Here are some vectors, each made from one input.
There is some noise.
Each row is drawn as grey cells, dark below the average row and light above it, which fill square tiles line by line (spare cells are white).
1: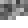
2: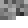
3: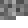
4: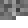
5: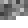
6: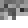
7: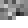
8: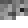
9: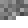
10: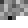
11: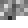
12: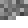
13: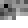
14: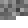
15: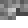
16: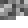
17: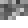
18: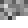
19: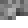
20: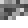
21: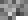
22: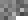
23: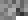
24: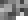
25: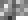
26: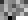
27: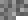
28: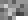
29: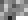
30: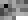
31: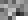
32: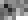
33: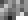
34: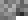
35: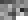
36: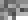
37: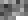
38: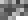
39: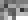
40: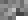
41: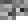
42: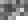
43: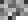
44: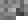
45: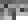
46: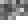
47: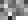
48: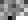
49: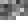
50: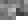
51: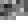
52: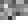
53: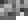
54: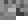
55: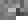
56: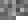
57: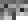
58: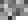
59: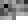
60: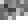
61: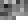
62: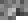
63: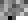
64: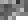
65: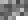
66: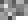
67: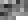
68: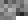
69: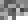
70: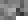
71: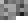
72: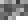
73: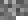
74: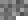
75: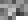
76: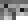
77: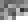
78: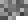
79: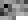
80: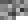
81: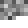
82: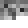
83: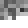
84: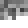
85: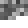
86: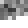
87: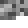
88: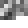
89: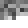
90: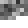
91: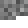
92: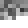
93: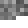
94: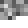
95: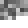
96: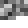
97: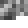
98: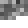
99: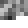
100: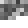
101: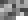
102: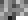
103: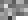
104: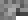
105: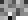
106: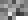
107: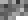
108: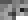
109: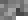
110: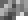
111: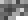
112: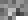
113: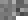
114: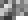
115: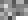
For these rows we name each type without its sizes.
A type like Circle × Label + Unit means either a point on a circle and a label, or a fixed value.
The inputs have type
Circle.
